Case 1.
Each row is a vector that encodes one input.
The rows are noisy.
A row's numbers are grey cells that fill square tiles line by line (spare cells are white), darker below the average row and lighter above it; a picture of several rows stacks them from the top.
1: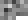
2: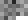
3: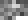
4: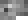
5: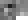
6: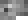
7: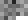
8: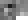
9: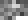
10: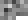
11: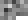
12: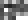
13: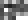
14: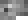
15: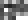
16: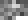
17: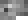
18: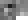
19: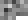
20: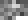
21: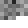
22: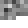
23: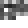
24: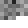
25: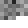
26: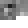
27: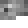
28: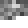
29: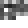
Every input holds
a point on a 6-point line.
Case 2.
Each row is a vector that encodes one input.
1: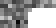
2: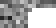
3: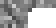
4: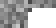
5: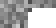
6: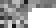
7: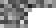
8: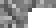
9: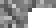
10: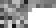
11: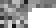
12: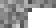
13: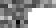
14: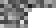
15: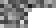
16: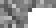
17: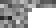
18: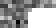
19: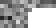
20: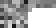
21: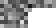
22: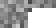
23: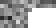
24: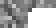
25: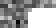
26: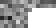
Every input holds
a point on a 6-point line.
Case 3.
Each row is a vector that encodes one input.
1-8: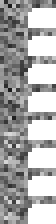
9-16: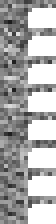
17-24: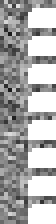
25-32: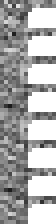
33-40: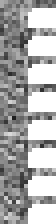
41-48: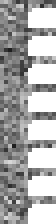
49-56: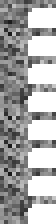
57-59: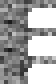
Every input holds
three true/false values.
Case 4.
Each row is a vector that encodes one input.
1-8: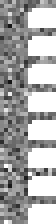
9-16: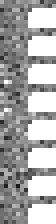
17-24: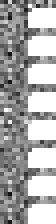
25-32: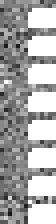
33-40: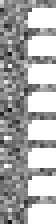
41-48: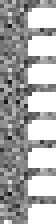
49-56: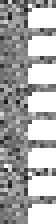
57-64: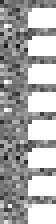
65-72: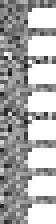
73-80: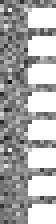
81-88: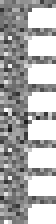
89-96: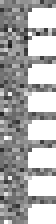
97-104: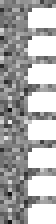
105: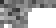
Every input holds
either a fixed value, or a node of a 7-node tree.
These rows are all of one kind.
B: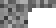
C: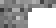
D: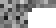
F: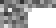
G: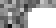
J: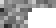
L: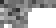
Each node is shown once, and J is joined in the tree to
C.
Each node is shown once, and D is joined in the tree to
B and G.
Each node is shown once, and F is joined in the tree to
L.
